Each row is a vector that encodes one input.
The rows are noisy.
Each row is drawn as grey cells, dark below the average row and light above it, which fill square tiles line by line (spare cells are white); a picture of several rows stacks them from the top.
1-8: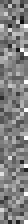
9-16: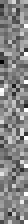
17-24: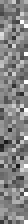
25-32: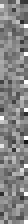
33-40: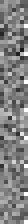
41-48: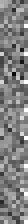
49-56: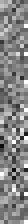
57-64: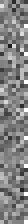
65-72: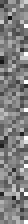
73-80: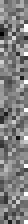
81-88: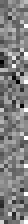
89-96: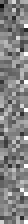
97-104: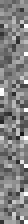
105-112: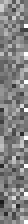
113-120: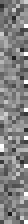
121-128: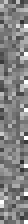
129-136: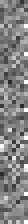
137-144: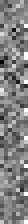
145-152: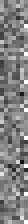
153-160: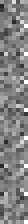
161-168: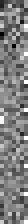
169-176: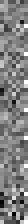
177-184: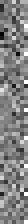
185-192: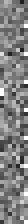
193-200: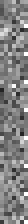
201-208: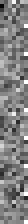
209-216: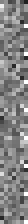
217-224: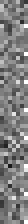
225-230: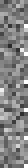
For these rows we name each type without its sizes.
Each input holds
a point on a circle and a true/false value.
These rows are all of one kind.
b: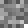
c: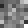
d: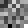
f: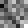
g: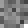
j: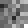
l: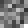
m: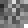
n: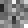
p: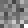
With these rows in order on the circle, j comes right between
d and m.
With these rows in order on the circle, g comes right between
b and p.
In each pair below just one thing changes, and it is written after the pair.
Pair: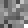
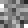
the true/false value
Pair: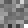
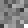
the place on the circle
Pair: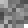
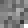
the place on the circle
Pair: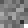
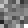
the place on the circle
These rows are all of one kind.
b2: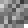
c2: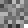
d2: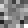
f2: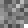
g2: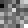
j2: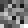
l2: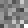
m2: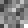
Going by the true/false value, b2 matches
d2 and j2.
